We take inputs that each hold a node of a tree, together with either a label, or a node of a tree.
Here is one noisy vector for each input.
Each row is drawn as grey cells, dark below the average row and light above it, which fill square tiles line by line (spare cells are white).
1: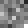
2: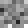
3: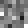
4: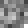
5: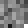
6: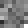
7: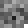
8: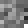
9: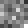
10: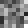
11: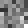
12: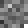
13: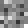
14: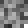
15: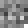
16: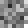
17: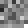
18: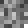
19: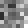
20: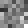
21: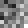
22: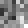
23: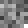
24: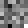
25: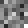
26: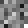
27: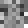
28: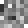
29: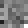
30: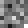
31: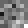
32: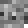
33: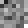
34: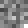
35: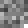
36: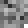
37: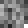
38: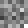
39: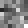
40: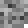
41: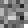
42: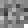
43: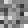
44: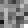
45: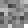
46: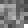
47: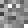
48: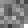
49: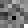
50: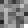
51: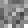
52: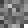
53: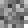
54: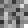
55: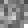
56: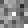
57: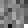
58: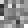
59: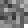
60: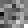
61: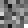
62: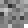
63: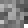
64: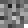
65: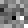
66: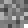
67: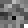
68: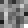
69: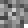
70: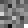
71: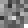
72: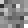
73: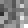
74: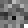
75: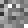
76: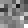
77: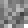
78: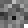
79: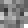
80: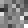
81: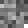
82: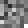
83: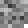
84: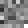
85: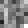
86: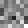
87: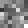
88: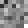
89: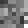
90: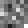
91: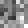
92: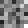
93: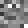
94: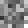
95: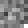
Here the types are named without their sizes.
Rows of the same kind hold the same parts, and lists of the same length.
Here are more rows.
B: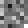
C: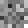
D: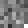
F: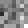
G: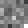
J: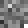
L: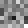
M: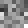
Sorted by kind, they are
B, D, G, M
C, F, J, L

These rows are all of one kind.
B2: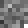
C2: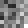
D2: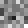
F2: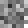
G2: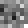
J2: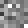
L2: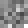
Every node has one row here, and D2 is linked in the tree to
G2.
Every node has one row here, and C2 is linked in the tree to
F2.
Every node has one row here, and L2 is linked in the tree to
F2, G2 and J2.
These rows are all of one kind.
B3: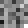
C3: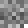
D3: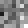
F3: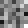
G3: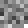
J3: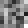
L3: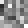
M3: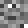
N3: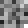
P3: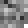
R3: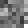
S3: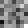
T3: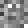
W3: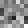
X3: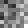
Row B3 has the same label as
F3, J3, N3 and S3.
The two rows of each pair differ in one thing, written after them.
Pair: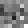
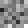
the label
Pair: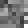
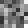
the label
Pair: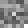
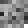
the label
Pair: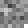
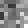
the label
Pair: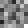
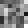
the node of the tree
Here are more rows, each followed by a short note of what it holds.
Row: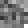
a label and a node of a tree
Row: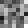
a label and a node of a tree
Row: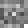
a label and a node of a tree
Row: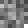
a node of each of two trees
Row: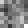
a node of each of two trees
